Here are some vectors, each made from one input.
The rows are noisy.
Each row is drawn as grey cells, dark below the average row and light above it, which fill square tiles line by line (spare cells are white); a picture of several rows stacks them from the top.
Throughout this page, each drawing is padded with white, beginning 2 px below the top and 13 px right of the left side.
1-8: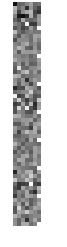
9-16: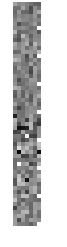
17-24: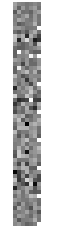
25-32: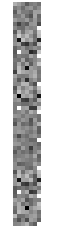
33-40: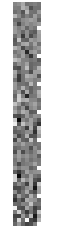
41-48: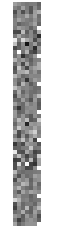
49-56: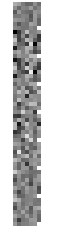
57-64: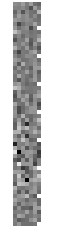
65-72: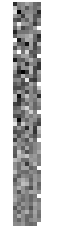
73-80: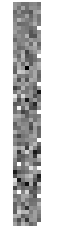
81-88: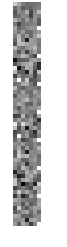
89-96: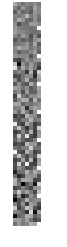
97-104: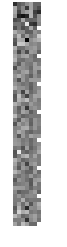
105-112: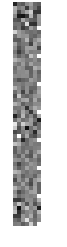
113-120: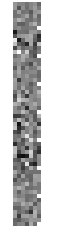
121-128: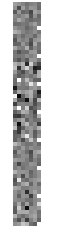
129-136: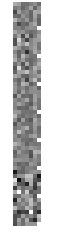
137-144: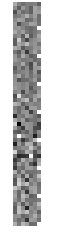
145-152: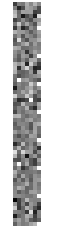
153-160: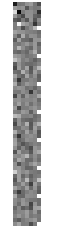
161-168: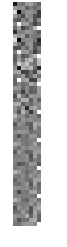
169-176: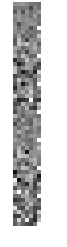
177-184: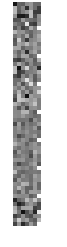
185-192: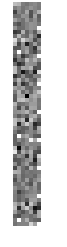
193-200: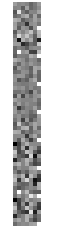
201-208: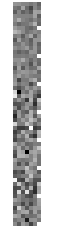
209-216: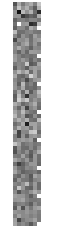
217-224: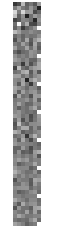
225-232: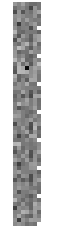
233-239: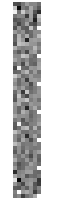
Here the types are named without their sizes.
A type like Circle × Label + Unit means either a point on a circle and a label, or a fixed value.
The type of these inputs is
Bool × (Line + Tree) + Label.
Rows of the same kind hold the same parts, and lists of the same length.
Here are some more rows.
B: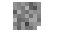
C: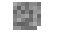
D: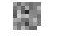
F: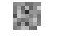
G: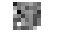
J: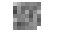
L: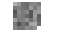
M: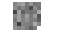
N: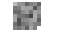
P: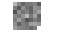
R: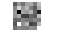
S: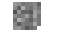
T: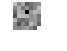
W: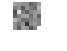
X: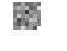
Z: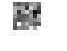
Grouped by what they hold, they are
B, D, F, T, W, X
C, J, L, M, N, P, S
G, R, Z

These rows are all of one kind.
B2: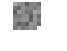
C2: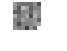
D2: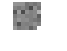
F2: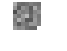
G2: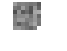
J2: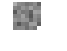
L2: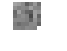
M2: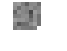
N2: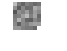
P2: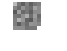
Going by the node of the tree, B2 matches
J2, L2 and M2.
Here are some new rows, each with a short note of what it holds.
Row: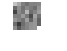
a node of a tree and a true/false value
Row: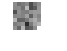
a point on a line and a true/false value
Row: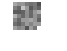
a node of a tree and a true/false value
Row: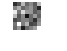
a label
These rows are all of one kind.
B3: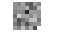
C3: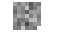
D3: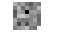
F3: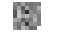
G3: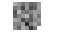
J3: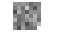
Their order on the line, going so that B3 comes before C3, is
D3, B3, F3, C3, J3, G3.
